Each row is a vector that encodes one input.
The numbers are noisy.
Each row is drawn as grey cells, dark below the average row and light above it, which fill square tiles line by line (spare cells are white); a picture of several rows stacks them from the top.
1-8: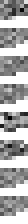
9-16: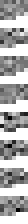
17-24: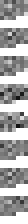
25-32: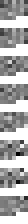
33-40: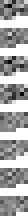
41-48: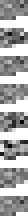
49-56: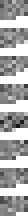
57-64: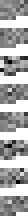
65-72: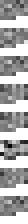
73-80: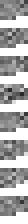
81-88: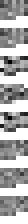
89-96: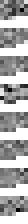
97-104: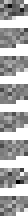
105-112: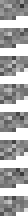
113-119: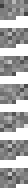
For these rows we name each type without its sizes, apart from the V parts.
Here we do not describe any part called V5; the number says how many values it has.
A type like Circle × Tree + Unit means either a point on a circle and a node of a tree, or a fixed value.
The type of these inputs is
Bool × V5 + List(Line).
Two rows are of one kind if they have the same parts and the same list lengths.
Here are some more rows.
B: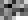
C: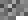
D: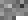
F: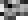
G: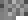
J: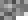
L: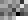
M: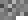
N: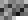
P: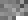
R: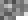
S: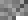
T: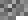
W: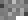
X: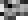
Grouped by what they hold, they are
B, L, N
C, G, M, T, W
D, P, S
F, X
J, R

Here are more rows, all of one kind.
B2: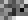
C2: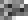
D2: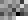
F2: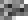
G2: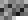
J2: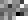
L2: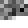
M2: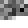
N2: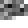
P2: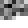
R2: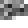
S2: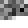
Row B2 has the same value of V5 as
D2, L2, M2 and S2.
